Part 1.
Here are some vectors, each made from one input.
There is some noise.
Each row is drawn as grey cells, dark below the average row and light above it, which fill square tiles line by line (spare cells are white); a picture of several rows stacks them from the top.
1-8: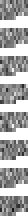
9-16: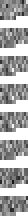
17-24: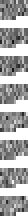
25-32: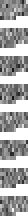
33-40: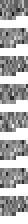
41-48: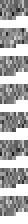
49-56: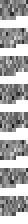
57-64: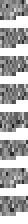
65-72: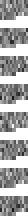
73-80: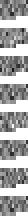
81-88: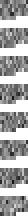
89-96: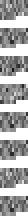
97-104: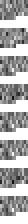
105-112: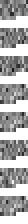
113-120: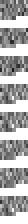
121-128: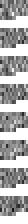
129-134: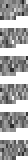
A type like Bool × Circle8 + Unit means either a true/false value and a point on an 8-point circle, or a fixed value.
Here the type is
Circle6.
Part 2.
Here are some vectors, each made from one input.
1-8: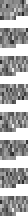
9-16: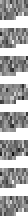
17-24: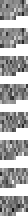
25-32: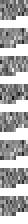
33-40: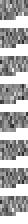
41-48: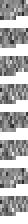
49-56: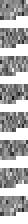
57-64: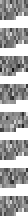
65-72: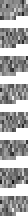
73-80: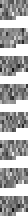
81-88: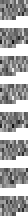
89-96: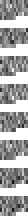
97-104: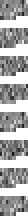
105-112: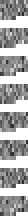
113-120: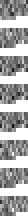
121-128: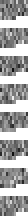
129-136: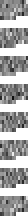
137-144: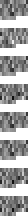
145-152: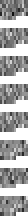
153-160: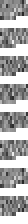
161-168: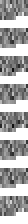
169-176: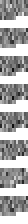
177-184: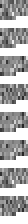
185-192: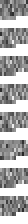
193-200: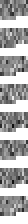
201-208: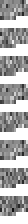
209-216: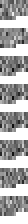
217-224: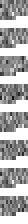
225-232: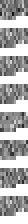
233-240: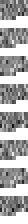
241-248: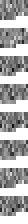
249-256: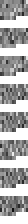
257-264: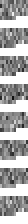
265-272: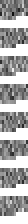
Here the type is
Circle6.
